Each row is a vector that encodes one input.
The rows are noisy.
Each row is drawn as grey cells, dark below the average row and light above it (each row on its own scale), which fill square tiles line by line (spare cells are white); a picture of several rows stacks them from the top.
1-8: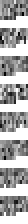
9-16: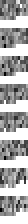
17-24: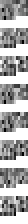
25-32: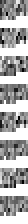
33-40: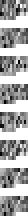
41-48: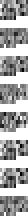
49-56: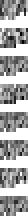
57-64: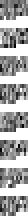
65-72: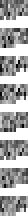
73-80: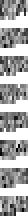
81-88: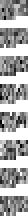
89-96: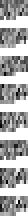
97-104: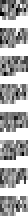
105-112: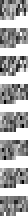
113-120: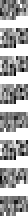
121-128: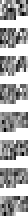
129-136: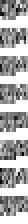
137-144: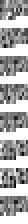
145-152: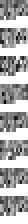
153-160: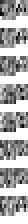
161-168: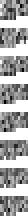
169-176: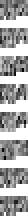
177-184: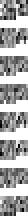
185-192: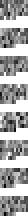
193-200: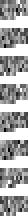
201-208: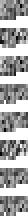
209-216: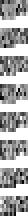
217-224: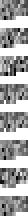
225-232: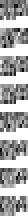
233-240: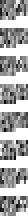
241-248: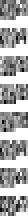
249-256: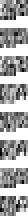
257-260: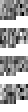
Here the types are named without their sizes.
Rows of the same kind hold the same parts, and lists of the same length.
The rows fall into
6 kinds.
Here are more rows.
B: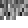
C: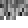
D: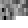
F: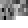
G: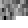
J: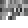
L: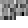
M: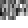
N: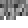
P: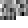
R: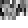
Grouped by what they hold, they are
B, C, N
D, F, G
J
L, P
M
R

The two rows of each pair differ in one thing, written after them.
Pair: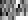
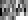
the node of the tree
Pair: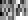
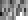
the node of the tree
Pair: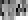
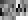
the place on the circle
